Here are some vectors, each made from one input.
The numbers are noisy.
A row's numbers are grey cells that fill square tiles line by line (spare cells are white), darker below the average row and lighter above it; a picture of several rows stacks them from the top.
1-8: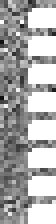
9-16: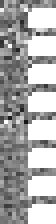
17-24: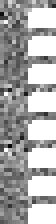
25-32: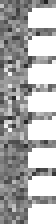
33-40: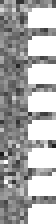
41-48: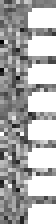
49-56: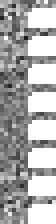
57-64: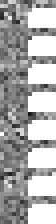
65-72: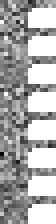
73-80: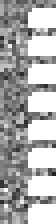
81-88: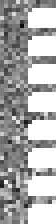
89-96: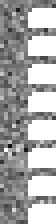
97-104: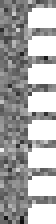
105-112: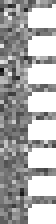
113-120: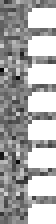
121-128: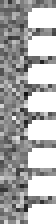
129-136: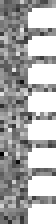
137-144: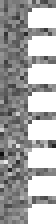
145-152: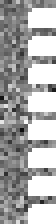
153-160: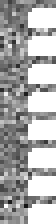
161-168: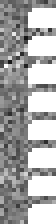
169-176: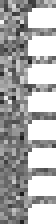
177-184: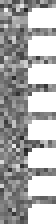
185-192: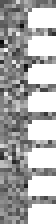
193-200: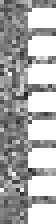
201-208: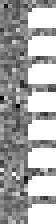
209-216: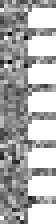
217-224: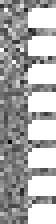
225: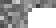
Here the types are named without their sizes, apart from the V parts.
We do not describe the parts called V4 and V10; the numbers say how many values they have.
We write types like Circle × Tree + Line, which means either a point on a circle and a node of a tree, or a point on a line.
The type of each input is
(Bool × Bool × Bool + V4) × Line + V10.
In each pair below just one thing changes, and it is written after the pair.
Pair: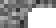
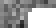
the value of V4
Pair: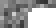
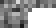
the place on the line
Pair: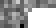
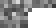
the value of V4
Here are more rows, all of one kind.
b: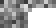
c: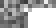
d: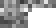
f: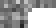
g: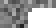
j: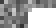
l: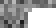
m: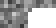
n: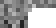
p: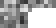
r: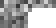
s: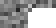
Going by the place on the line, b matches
c, d, p and r.
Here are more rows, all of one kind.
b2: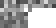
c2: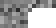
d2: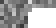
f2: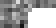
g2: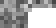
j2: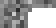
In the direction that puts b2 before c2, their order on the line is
b2, g2, d2, j2, c2, f2.
